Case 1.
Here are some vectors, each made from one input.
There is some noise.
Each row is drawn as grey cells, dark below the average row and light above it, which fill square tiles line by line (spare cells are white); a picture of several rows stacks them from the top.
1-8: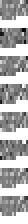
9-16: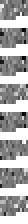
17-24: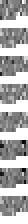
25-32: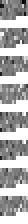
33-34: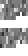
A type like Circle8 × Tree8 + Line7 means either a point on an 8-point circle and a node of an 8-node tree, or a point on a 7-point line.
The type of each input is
Bool × Bool × Bool + Unit.
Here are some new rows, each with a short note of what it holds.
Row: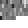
three true/false values
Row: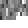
three true/false values
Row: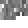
three true/false values
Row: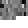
a fixed value
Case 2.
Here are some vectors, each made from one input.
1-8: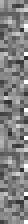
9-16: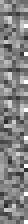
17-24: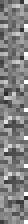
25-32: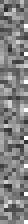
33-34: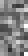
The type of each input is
Circle8.
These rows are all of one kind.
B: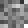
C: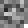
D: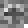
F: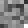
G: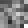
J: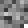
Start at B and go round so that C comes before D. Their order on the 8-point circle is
B, G, J, C, F, D.
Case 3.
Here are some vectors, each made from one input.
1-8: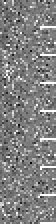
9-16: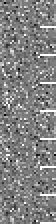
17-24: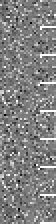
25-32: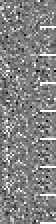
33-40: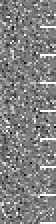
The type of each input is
Tree9.
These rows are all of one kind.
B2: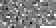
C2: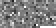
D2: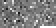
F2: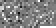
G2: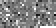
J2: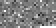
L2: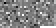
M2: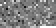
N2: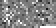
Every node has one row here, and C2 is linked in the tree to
L2.
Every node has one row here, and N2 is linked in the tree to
G2 and J2.
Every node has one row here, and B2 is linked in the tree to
L2 and M2.
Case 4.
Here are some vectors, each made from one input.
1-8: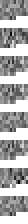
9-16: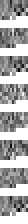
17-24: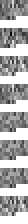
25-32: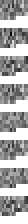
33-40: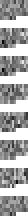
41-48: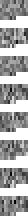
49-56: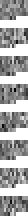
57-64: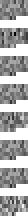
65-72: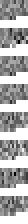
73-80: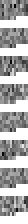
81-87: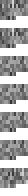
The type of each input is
Circle10.
